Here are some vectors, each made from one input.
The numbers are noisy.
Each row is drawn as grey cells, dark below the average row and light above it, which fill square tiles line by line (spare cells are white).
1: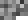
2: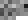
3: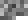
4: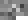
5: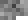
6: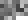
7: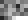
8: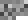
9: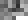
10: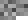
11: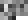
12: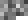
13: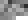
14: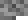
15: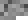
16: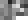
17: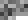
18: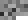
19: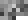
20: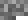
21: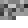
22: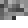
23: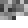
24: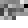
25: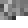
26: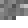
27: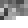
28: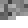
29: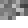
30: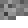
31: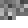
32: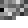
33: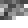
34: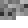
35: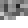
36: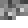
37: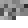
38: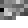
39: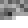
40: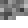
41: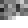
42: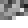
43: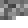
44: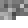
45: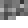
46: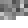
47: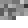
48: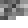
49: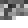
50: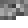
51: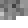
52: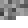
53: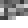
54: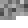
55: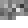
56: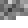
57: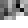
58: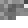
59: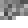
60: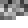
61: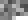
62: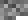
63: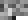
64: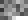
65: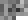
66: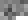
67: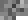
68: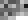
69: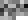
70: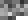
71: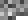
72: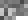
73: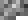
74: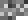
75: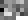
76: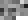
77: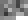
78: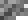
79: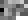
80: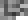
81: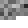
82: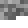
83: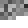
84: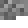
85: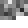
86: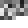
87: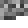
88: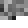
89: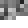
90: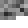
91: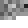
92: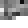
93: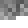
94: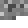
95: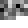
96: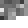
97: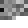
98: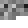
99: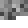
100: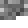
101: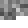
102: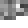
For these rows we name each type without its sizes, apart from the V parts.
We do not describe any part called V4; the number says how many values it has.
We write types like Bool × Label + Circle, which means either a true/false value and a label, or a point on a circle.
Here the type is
List(Bool × V4).
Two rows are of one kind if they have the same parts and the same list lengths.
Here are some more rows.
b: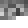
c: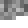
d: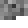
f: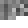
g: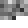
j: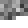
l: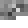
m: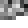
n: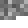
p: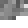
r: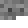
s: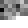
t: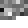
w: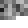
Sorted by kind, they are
b, d, f, g, n, p, r
c, j, l, m
s, t, w

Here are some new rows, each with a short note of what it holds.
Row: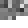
a list of two items
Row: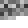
a list of one item
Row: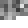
a list of two items
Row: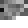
the empty list
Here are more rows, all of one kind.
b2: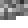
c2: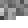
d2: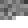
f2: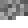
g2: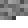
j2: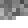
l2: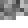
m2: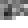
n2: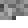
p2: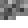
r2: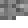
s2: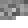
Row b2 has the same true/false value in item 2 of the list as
c2, j2 and p2.
